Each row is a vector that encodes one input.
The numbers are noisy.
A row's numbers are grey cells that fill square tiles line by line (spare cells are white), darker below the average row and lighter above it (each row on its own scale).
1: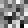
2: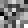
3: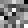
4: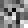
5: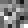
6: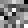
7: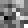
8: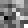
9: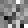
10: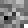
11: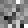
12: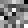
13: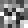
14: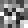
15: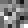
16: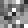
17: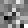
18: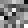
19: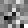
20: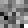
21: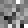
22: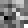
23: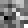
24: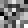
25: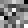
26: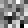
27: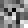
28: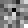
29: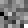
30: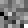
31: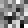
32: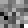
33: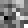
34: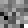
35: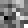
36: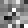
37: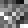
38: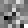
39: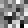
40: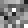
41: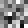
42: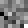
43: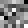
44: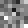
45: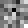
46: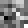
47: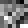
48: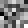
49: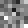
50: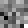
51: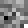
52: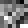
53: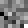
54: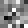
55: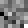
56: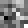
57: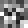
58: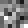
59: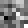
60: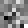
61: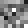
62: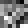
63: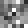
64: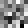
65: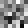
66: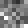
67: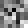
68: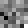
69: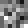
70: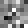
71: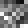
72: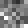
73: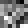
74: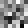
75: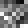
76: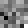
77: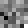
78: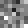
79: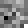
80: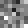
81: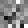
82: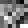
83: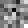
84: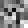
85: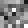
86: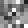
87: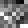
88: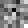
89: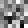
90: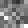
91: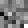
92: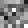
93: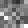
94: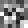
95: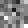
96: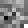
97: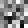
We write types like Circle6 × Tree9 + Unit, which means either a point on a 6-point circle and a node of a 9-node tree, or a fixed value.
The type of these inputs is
Circle8 + Tree12.
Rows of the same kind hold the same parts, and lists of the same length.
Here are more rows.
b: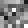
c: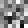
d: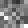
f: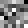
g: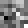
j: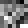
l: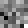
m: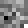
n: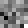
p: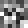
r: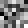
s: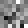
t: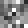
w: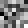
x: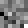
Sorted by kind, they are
b, c, f, g, l, m, n, r, s, t, w, x
d, j, p

